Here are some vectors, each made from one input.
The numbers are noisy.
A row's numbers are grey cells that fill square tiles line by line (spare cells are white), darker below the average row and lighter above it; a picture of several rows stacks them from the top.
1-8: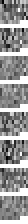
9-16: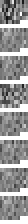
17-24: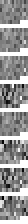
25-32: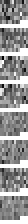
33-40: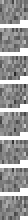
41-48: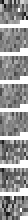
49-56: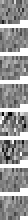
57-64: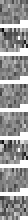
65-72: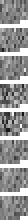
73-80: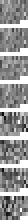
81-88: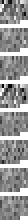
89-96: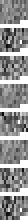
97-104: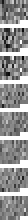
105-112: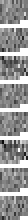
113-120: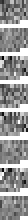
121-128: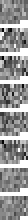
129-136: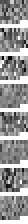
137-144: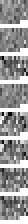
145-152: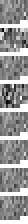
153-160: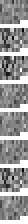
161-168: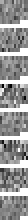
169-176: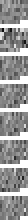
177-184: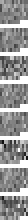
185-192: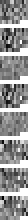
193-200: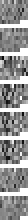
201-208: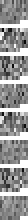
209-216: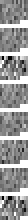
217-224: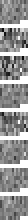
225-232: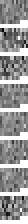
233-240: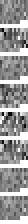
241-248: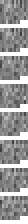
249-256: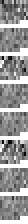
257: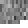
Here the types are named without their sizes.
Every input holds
either a point on a line, or a node of a tree and a true/false value.
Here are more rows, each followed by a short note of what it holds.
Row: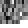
a point on a line
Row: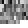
a point on a line
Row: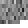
a node of a tree and a true/false value
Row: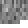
a node of a tree and a true/false value
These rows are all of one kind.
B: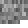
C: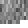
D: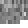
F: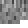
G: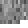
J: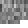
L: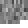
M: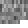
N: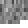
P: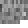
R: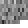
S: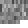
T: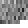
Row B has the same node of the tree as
J, M and S.
